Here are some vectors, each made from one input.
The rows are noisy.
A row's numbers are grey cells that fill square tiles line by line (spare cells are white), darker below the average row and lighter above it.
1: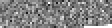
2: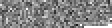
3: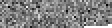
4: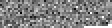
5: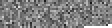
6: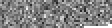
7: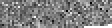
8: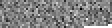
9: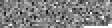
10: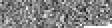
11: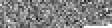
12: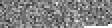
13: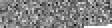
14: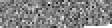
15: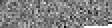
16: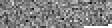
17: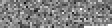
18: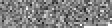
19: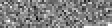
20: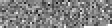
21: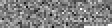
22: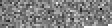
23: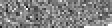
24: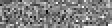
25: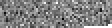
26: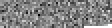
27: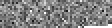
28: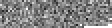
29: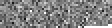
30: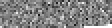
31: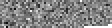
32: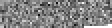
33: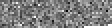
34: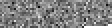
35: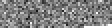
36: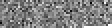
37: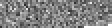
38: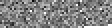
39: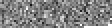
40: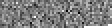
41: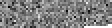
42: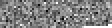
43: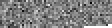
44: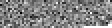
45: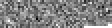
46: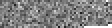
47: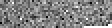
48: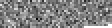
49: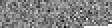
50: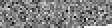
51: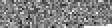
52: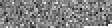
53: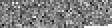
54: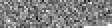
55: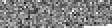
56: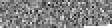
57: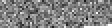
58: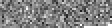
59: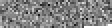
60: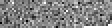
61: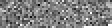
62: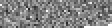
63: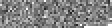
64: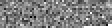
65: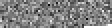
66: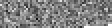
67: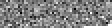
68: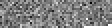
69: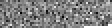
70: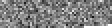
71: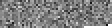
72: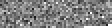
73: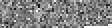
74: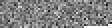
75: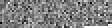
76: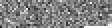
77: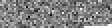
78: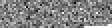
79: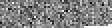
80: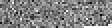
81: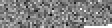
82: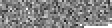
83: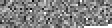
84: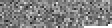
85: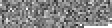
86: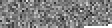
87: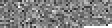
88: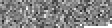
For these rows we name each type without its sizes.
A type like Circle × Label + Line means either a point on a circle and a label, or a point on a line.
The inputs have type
Bool × Bool × Bool + Tree × Tree.
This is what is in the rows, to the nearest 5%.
About 55% of them hold a node of each of two trees. The rest hold three true/false values.
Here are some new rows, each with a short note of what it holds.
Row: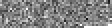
three true/false values
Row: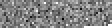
a node of each of two trees
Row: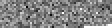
three true/false values
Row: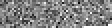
a node of each of two trees
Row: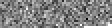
three true/false values
